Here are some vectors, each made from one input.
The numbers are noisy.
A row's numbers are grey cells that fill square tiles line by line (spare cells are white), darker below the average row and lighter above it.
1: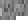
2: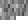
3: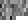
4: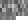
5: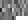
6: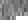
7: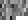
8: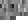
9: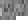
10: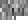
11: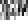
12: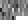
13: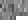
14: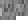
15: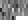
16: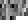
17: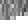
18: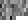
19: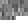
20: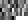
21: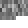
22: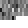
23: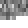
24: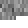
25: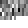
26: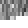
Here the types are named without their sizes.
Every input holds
a point on a line.
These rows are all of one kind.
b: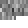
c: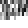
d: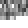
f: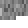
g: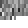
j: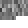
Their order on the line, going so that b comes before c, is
g, b, f, c, d, j.
